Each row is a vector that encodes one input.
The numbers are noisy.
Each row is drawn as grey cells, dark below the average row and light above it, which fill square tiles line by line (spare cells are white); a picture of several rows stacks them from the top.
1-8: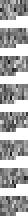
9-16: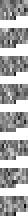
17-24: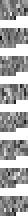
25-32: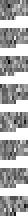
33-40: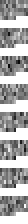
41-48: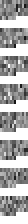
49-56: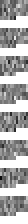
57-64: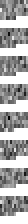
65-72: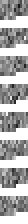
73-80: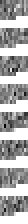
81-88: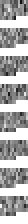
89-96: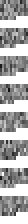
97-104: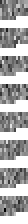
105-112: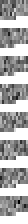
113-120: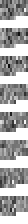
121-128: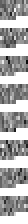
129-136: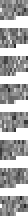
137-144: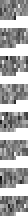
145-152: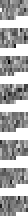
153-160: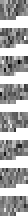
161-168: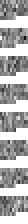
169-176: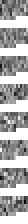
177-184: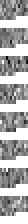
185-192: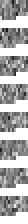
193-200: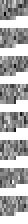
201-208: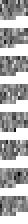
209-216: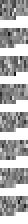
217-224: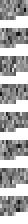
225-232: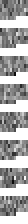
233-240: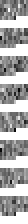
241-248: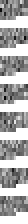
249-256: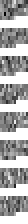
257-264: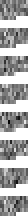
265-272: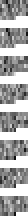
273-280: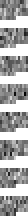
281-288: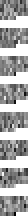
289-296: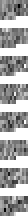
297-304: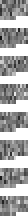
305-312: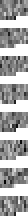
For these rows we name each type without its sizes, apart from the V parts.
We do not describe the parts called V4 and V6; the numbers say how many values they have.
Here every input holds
a point on a line and a value of V6, together with either a point on a line, or a value of V4.
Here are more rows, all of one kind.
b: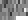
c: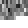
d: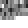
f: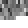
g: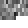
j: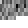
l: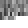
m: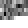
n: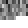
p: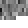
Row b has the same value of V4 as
d and f.
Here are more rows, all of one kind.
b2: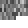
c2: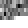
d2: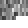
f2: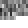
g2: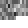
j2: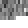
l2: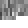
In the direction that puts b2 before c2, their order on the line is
b2, g2, d2, j2, l2, c2, f2.
